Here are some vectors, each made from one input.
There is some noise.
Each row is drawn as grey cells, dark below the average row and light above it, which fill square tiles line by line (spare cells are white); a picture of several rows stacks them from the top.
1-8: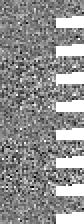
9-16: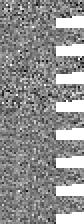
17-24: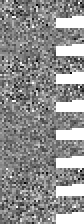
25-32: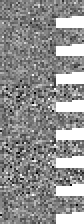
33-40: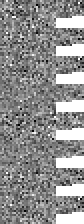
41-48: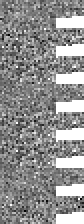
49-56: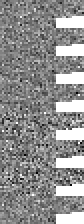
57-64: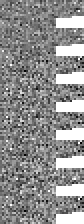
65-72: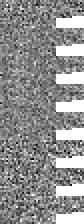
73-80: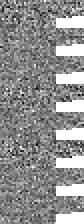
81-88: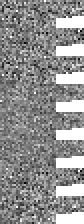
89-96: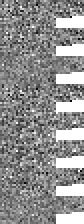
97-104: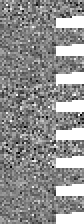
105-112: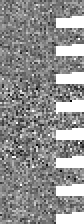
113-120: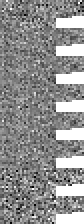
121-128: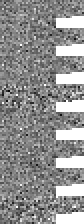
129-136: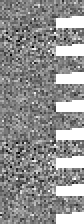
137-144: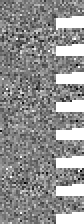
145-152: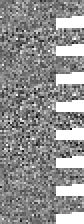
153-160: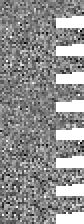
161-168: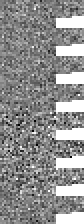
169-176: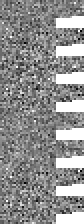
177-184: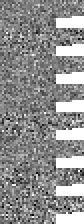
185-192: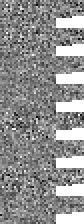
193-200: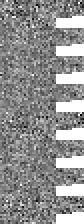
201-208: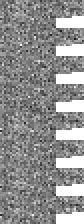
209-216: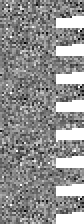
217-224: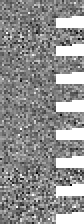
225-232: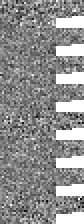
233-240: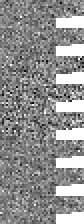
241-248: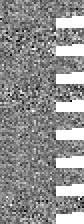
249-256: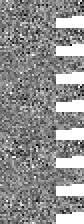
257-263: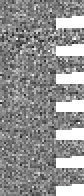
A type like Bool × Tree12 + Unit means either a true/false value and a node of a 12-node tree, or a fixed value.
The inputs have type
Bool × Bool × Bool + Tree16 × Tree16.
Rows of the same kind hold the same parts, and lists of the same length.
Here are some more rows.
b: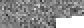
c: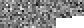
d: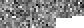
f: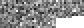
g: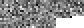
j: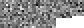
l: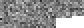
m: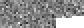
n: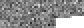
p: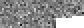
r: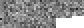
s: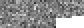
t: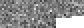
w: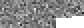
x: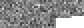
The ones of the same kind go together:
b, l, m, n, p, r, s, t, w, x
c, d, f, g, j

